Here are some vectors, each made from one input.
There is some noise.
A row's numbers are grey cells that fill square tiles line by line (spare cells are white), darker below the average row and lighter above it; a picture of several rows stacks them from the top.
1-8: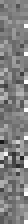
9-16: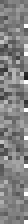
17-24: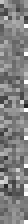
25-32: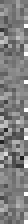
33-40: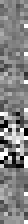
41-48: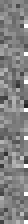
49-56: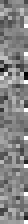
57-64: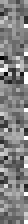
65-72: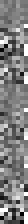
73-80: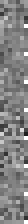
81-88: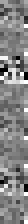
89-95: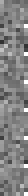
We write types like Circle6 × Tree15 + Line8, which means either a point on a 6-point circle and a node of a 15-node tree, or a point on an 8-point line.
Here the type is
Bool × Bool × Bool × (Circle9 + Unit).
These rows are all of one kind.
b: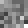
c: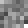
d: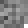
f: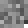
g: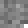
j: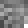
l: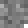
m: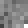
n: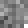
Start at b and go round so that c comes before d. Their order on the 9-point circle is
b, f, n, c, d, j, m, g, l.
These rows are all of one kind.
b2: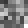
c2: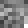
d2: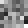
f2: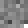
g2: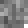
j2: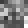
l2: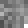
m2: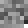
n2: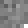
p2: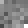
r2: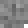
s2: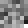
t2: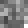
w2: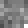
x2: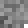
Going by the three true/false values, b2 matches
g2, n2, r2 and t2.
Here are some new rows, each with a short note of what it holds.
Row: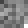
a point on a 9-point circle and three true/false values
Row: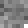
three true/false values
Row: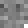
three true/false values
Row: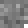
a point on a 9-point circle and three true/false values
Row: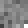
a point on a 9-point circle and three true/false values
